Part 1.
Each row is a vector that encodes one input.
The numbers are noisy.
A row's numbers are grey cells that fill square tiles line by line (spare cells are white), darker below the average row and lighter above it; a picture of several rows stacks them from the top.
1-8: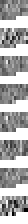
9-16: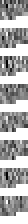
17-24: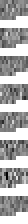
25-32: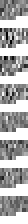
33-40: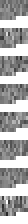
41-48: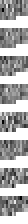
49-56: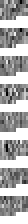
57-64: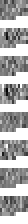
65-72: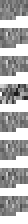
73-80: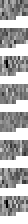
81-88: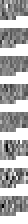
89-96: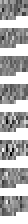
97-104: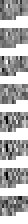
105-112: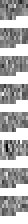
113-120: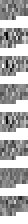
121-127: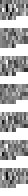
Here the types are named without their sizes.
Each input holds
a point on a line.
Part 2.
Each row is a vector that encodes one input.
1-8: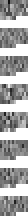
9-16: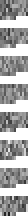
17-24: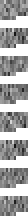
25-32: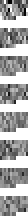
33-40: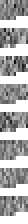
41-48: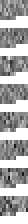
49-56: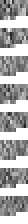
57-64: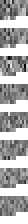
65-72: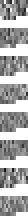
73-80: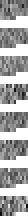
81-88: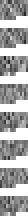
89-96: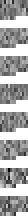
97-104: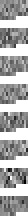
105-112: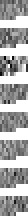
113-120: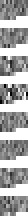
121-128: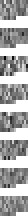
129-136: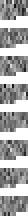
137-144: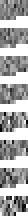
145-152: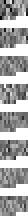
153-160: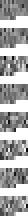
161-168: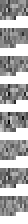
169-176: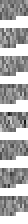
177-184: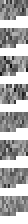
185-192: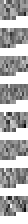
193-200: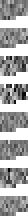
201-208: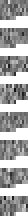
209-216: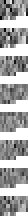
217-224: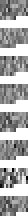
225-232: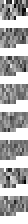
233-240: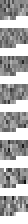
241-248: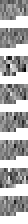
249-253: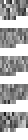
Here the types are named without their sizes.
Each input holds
a point on a line.
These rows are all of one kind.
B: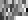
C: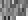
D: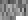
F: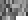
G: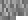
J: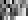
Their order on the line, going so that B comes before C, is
F, J, D, B, G, C.
